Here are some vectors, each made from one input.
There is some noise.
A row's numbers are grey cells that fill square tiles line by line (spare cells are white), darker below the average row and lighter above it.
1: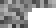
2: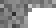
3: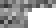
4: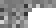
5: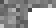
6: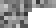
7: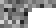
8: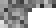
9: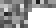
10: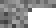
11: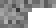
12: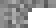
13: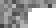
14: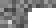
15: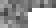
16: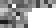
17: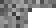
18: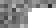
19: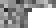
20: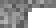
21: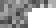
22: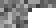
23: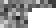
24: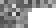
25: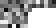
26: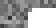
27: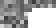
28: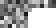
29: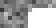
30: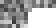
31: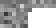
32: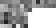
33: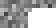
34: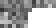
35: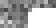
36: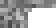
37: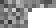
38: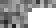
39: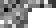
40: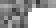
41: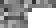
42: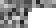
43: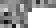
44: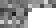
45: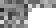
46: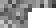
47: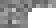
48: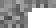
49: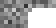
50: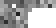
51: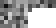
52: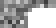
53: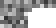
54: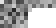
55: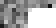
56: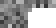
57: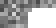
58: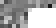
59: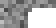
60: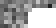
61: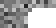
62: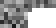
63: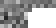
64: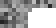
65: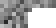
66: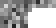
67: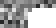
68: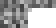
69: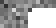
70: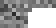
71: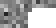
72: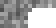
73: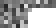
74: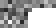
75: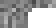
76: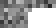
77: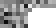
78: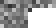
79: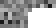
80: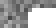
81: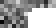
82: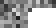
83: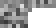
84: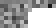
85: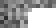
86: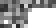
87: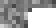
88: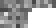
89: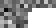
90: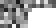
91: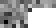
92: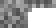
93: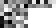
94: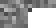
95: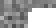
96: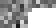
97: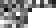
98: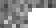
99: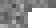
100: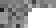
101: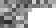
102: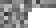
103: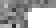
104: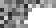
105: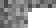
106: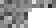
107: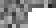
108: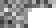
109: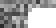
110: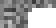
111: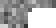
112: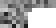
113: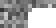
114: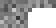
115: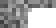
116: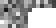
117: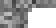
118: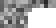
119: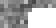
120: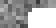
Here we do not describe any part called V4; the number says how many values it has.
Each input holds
a point on a 6-point circle, together with either a node of an 8-node tree, or a value of V4.
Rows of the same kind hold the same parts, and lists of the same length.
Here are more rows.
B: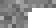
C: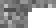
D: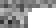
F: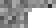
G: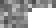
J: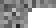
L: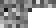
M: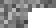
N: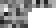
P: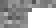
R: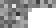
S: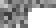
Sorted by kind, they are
B, C, G, J, L, M, N, P, S
D, F, R

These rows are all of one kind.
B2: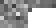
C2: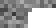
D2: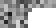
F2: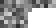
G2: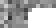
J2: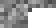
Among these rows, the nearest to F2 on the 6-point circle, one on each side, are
C2 and G2.
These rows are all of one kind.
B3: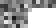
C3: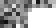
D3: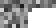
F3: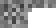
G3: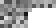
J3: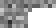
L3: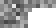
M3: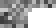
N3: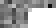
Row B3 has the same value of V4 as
G3, M3 and N3.
